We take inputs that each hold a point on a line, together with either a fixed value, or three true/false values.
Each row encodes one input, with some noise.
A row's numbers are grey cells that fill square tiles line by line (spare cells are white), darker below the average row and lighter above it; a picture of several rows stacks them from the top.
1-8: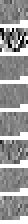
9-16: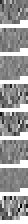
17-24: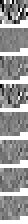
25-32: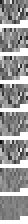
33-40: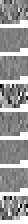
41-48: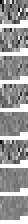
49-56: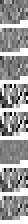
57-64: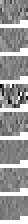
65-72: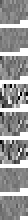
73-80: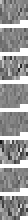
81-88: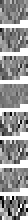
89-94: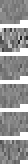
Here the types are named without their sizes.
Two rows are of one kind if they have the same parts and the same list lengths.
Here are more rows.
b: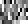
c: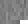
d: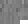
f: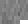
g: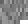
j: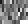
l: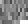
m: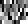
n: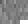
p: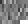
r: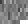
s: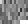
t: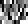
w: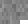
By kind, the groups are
b, g, n, w
c, d, f, j, l, m, p, r, s, t

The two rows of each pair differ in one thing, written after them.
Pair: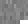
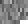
one of the three true/false values
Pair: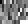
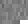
the place on the line
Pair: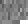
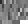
the place on the line
